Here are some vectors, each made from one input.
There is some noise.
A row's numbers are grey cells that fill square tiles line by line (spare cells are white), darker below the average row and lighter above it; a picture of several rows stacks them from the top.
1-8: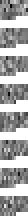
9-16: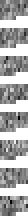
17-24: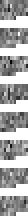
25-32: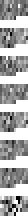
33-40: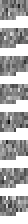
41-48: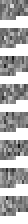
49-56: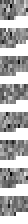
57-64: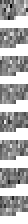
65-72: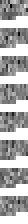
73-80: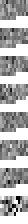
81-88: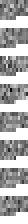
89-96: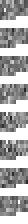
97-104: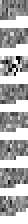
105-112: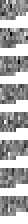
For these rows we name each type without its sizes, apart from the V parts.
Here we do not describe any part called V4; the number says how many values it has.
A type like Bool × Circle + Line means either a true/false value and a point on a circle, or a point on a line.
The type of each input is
List(Bool × V4).
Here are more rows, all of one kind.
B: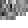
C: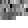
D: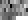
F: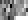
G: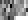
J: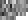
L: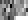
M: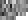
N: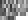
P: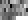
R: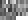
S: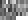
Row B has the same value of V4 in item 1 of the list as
J and M.
